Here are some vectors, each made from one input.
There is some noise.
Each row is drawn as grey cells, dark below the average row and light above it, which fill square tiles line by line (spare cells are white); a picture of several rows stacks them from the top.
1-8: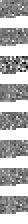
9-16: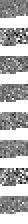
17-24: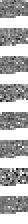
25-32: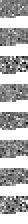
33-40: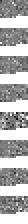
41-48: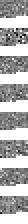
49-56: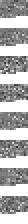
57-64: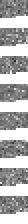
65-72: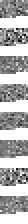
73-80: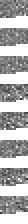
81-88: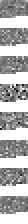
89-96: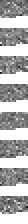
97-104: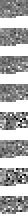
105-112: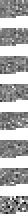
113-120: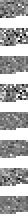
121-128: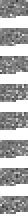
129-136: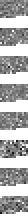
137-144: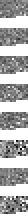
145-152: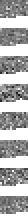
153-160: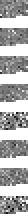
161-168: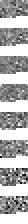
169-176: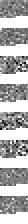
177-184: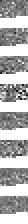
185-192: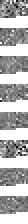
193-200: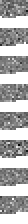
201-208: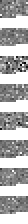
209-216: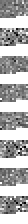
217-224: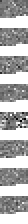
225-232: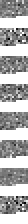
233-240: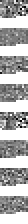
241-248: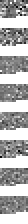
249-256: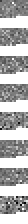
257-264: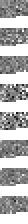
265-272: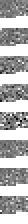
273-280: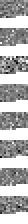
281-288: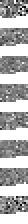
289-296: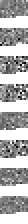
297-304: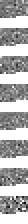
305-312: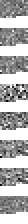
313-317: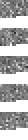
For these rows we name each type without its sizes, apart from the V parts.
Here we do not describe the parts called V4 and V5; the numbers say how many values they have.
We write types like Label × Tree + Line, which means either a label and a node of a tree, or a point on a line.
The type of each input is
List(Circle) × Tree + V4 × V5.
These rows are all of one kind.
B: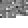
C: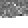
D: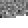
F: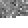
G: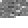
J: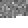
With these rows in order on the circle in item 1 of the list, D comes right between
B and G.
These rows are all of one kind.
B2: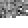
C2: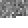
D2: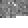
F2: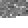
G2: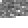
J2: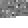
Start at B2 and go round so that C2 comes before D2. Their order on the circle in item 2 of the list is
B2, F2, C2, G2, J2, D2.
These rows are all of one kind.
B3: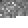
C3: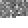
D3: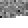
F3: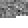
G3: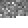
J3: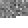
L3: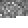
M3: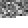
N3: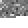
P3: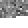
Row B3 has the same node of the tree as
G3 and L3.
